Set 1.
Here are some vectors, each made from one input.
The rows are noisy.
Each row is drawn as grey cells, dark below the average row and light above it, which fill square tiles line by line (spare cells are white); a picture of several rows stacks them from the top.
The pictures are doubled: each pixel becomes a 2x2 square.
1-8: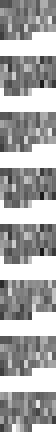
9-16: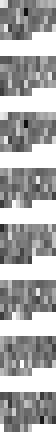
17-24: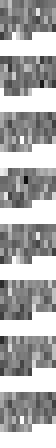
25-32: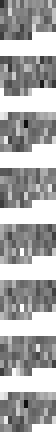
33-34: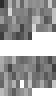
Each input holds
one of 6 labels.
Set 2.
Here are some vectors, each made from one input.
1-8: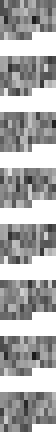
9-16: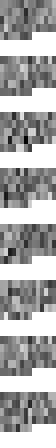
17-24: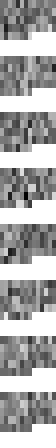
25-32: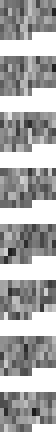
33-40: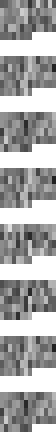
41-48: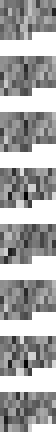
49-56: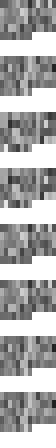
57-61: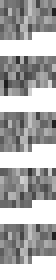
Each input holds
one of 10 labels.
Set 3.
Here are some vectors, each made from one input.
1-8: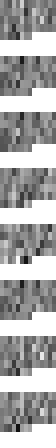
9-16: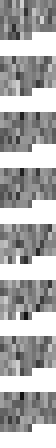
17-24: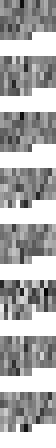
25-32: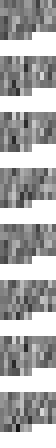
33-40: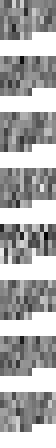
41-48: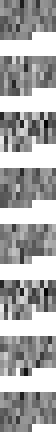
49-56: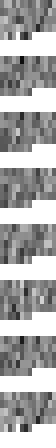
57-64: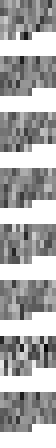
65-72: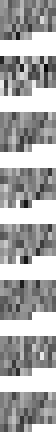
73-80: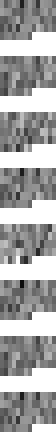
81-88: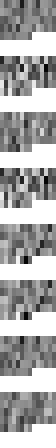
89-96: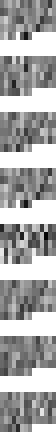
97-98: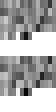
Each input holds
either a fixed value, or a node of a 16-node tree.
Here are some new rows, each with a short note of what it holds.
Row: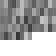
a node of a 16-node tree
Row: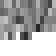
a node of a 16-node tree
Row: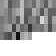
a node of a 16-node tree
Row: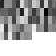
a fixed value
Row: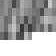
a node of a 16-node tree
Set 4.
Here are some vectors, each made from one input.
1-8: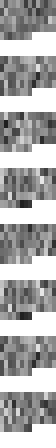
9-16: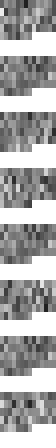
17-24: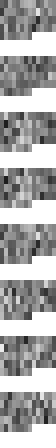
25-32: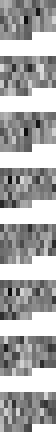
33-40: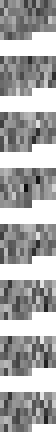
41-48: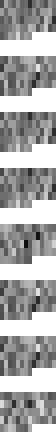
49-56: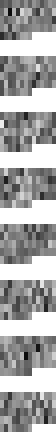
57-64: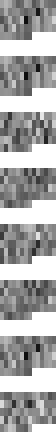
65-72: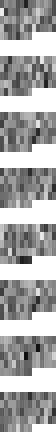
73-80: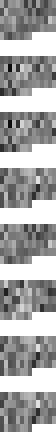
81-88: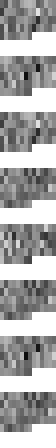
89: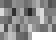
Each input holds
one of 11 labels.
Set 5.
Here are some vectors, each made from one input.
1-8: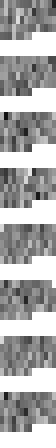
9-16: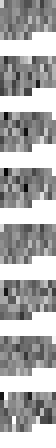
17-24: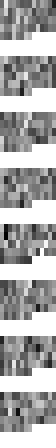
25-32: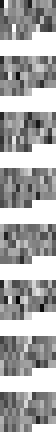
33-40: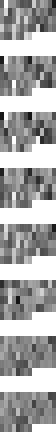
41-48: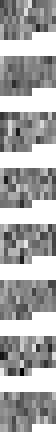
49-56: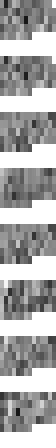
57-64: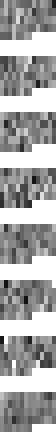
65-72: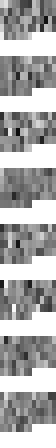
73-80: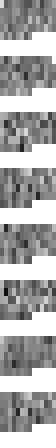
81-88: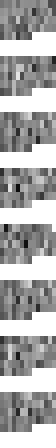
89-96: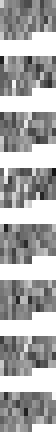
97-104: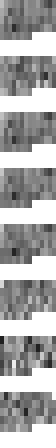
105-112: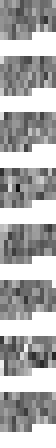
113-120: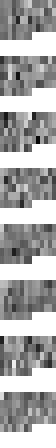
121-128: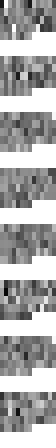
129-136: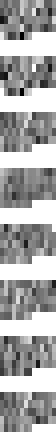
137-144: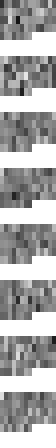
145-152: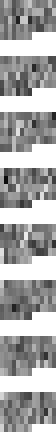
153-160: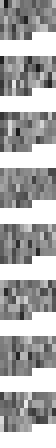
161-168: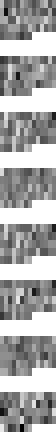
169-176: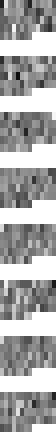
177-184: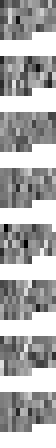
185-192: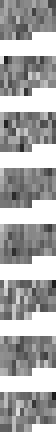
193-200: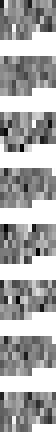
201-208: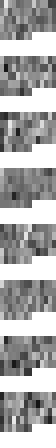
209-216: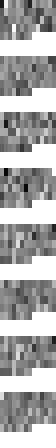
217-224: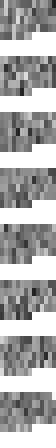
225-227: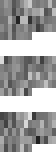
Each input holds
either a fixed value, or a node of an 11-node tree.
